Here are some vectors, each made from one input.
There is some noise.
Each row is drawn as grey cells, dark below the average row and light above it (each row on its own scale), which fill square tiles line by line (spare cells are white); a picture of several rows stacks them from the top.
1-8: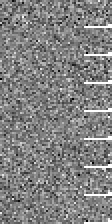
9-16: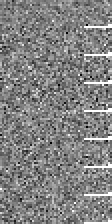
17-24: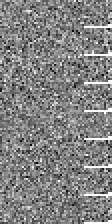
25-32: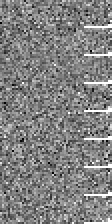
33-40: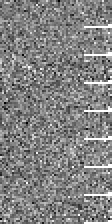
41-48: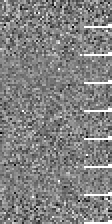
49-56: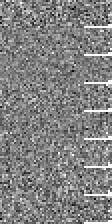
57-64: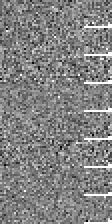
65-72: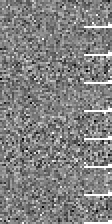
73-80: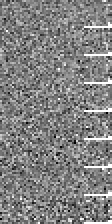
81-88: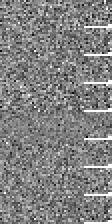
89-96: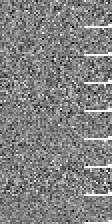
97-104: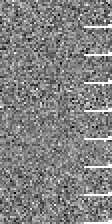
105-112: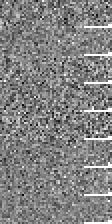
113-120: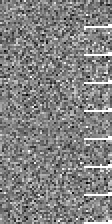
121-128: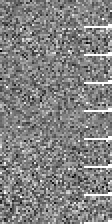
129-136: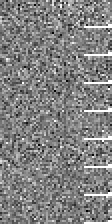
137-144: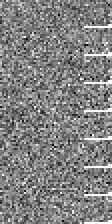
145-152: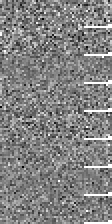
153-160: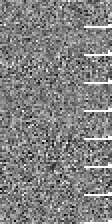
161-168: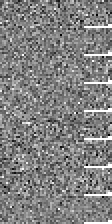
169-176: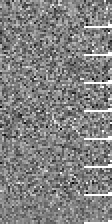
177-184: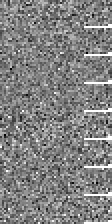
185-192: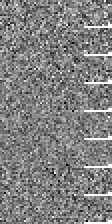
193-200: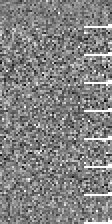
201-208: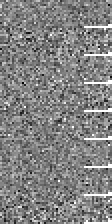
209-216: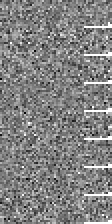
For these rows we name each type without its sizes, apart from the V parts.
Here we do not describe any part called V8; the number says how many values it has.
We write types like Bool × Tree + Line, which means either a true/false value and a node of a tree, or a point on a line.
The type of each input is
Bool × Label × Line + (Circle + Unit) × V8.
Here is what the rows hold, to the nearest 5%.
About 25% of them hold a label, a point on a line and a true/false value. The rest hold a value of V8, together with either a point on a circle, or a fixed value.
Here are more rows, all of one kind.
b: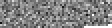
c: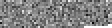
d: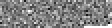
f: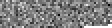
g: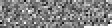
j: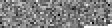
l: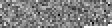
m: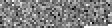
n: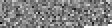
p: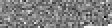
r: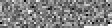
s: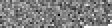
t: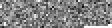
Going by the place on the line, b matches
d and p.
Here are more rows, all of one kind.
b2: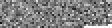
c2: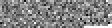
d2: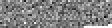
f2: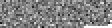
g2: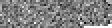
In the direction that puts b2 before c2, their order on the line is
b2, c2, d2, g2, f2.
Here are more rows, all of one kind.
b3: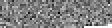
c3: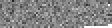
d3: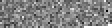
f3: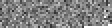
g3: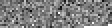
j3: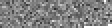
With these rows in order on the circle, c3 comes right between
f3 and g3.
